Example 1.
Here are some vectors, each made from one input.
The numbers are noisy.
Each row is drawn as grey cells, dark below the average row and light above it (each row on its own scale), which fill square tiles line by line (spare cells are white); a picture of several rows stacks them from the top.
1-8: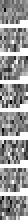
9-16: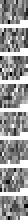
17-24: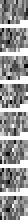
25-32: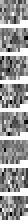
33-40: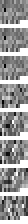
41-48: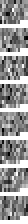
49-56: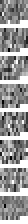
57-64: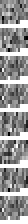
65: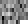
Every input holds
a node of an 11-node tree.
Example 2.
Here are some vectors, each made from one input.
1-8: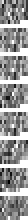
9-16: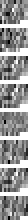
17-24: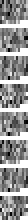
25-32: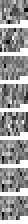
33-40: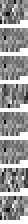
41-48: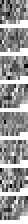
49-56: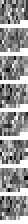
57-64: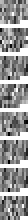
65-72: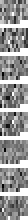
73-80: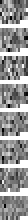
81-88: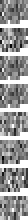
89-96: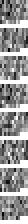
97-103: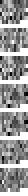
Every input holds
a node of an 11-node tree.
